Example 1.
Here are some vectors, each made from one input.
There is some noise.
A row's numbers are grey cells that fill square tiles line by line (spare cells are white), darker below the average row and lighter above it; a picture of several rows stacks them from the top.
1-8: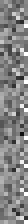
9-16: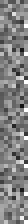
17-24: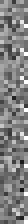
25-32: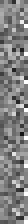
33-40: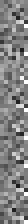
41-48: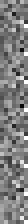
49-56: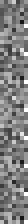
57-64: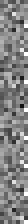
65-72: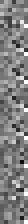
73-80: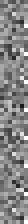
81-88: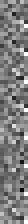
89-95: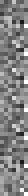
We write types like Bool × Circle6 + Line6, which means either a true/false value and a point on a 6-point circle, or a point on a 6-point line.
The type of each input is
Bool × Bool × Bool.
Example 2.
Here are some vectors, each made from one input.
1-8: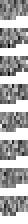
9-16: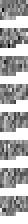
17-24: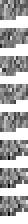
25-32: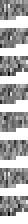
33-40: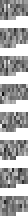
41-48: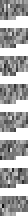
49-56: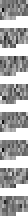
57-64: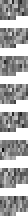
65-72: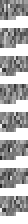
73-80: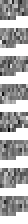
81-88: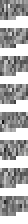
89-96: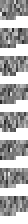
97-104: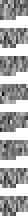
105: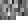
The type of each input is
Label11.
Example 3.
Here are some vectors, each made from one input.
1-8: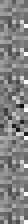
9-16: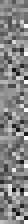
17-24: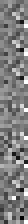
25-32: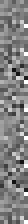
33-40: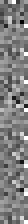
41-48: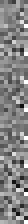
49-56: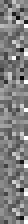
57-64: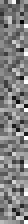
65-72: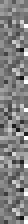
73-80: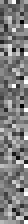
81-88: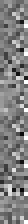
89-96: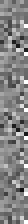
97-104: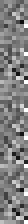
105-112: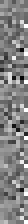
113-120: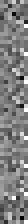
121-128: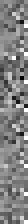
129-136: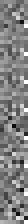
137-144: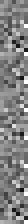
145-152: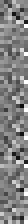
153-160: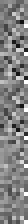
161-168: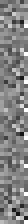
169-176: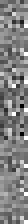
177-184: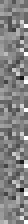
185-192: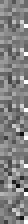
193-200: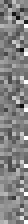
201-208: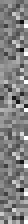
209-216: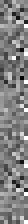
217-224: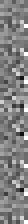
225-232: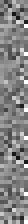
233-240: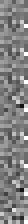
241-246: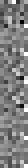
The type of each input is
Bool × Bool × Bool.
